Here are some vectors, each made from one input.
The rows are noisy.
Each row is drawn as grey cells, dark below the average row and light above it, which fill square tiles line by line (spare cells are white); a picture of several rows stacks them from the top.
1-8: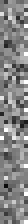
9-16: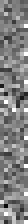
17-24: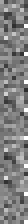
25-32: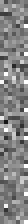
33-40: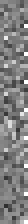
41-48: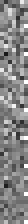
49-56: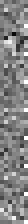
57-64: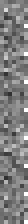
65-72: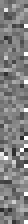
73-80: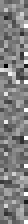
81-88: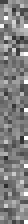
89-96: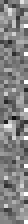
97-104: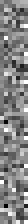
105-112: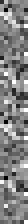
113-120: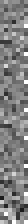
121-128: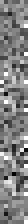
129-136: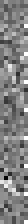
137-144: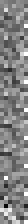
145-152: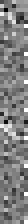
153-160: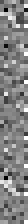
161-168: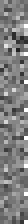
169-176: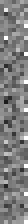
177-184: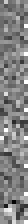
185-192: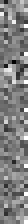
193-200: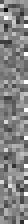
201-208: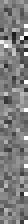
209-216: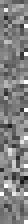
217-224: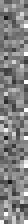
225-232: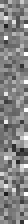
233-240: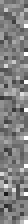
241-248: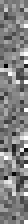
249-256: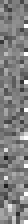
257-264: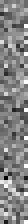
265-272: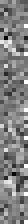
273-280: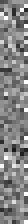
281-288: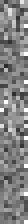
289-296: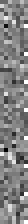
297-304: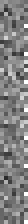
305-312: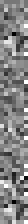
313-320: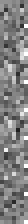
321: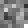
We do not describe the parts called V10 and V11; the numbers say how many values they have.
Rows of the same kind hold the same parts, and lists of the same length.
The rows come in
3 kinds.
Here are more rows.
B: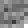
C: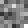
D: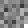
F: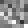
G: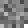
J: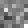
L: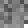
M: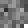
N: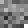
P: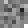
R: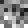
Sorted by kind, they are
B, D, G, J, L, P
C, M, N
F, R

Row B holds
a true/false value, a value of V10 and a value of V11.
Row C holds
a point on a 7-point line, a true/false value and a value of V10.
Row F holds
one of 9 labels and a true/false value.
